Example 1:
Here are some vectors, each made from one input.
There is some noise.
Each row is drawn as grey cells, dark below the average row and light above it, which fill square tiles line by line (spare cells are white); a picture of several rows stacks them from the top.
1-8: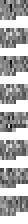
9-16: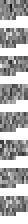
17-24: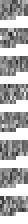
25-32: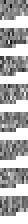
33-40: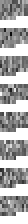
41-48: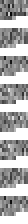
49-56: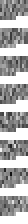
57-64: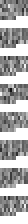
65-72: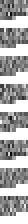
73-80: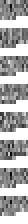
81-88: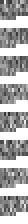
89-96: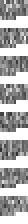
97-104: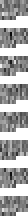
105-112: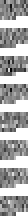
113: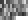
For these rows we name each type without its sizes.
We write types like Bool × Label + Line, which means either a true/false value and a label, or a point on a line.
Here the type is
Line.
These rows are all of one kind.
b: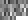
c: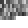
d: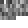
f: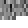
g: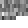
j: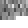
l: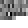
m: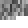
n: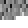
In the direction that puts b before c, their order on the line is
f, n, m, j, b, g, d, c, l.
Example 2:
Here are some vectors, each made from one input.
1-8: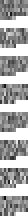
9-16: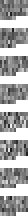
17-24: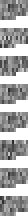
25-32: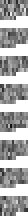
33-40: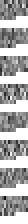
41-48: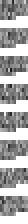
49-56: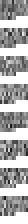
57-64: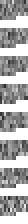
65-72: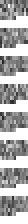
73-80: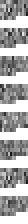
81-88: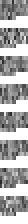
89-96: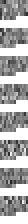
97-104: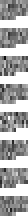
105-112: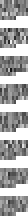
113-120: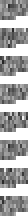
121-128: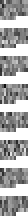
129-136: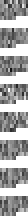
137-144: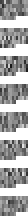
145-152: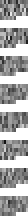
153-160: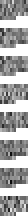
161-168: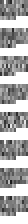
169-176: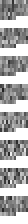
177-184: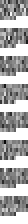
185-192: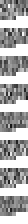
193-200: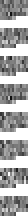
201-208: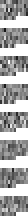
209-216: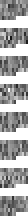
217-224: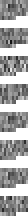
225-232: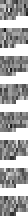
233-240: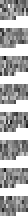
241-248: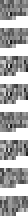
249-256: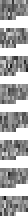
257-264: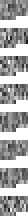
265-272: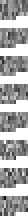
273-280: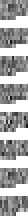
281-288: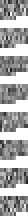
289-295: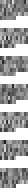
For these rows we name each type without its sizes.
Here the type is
Line.
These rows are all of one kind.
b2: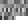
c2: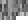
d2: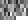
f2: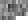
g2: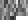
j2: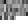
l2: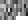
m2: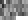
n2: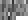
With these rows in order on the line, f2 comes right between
g2 and n2.
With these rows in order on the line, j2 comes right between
b2 and g2.
